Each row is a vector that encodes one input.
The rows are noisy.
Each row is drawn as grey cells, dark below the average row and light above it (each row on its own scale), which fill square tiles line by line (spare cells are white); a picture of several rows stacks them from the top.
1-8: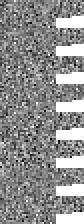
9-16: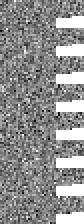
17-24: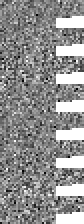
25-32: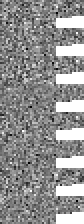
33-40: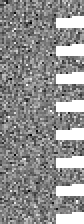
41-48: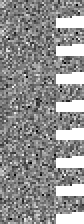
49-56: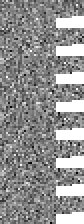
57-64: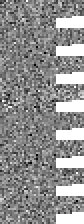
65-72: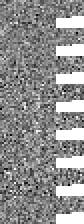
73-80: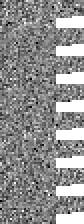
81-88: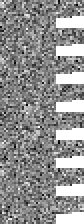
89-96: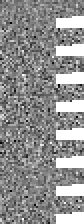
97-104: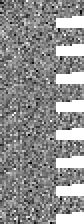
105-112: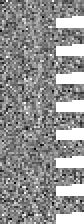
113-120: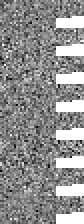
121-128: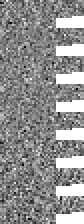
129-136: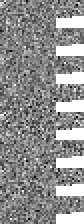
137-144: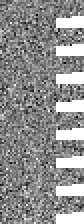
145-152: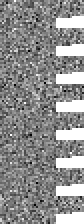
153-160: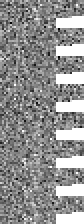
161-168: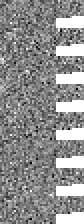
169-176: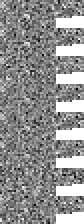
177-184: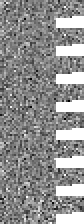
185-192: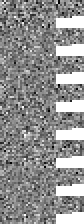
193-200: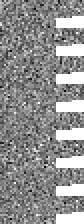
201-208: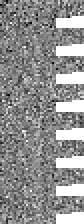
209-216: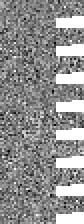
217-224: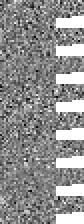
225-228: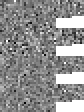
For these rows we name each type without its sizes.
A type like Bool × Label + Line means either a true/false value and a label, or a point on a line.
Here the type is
List(Circle) + Tree.
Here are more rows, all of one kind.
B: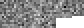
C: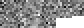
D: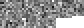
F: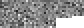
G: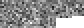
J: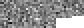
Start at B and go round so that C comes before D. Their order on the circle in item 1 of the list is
B, C, D, J, G, F.
